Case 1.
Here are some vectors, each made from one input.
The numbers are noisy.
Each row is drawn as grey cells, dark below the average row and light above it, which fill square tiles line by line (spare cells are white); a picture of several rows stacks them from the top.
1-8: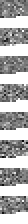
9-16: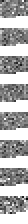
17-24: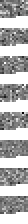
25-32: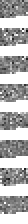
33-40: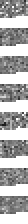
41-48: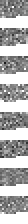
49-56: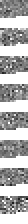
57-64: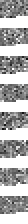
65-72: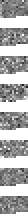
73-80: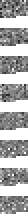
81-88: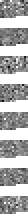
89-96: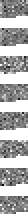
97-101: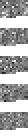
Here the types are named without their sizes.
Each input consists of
either a fixed value, or three true/false values.
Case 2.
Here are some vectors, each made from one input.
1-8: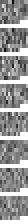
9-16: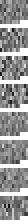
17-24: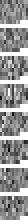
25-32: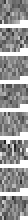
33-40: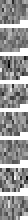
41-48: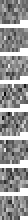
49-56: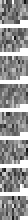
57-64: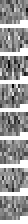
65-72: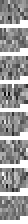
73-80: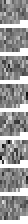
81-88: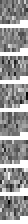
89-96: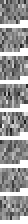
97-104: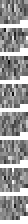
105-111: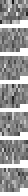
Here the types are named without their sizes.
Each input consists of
three true/false values.
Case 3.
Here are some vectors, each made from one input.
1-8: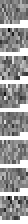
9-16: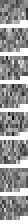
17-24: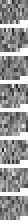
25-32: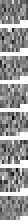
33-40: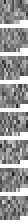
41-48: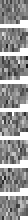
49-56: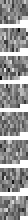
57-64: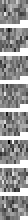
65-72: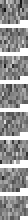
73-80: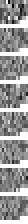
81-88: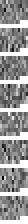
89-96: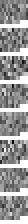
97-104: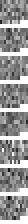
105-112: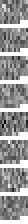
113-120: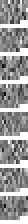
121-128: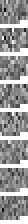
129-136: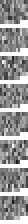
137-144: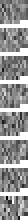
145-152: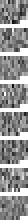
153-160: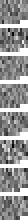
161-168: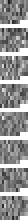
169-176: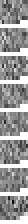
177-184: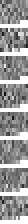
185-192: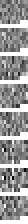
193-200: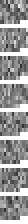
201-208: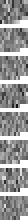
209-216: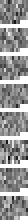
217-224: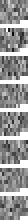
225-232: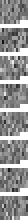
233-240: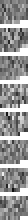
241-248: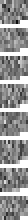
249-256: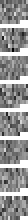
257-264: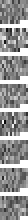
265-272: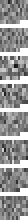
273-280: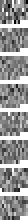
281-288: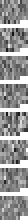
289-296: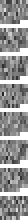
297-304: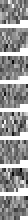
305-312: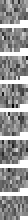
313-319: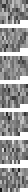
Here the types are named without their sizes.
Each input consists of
three true/false values.
